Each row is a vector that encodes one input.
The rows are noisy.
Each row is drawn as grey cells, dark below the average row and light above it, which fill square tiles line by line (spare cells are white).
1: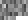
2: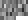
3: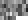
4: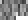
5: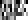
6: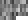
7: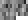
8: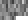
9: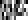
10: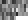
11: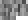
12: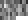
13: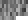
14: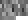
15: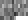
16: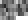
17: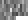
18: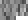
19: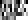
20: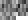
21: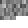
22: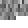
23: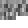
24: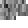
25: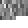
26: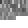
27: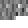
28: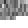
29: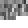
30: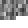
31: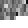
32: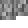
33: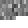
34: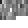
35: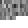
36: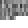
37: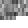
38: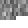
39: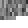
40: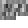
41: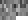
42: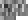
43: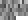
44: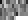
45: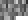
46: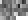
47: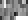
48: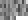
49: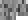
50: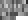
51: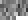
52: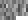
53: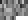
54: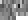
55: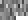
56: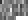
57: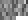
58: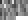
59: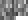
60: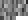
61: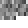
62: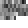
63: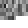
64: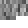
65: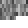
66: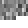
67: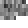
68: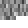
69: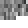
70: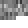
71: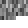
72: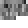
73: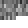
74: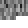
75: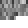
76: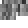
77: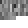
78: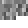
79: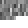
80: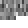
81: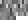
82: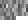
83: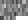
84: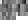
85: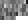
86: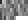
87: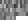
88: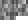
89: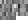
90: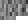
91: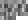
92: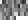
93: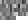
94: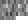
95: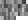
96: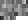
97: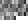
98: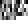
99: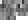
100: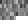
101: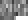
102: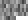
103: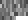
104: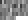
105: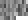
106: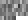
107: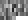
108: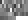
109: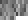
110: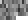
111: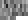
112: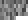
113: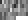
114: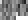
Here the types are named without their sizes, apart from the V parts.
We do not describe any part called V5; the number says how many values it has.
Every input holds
a list of items, each a point on a line and a value of V5.
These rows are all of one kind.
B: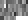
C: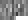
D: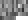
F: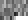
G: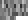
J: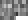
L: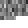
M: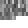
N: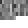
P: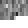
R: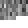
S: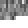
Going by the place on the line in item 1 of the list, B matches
L, R and S.
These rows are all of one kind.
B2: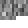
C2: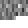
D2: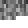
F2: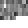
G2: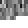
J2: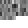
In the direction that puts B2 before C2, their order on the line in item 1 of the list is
G2, J2, B2, C2, F2, D2.
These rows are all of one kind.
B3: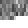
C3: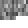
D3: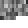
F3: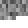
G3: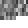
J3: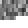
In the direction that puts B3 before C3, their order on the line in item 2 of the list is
D3, B3, G3, C3, F3, J3.
